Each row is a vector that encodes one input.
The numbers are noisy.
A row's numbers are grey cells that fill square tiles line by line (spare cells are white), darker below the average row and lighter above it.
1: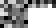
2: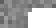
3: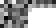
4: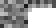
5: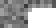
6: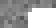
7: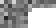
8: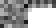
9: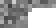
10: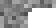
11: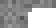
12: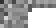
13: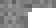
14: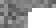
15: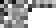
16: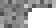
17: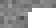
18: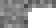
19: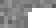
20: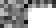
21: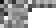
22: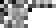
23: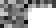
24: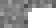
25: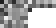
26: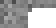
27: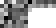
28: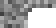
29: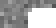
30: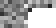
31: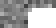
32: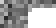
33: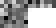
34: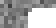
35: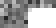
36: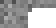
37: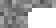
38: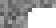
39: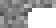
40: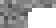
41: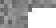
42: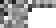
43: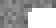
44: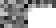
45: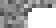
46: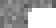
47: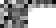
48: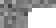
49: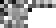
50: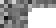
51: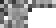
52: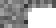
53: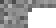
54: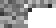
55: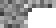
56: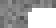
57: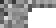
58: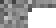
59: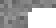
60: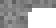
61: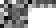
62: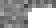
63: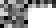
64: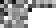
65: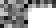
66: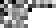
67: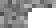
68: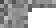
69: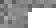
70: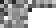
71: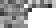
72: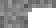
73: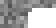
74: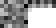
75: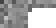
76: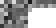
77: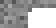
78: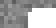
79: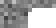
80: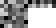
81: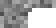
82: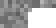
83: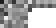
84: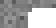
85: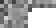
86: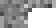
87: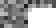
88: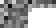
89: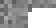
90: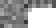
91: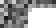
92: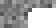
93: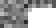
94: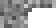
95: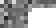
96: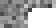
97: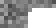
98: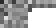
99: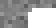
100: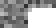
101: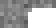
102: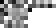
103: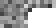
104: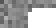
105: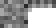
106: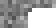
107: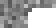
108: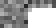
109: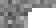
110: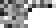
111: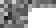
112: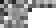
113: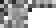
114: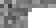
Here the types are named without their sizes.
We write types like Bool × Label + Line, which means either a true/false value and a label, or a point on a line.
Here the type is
Label × Label + Line × Line + Unit.
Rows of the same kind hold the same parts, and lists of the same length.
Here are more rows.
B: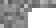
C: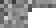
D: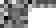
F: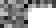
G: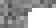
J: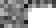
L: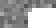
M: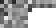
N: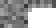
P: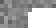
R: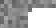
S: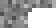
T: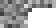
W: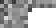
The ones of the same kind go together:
B
C, F, J, L, M, N, P, R, W
D, G, S, T

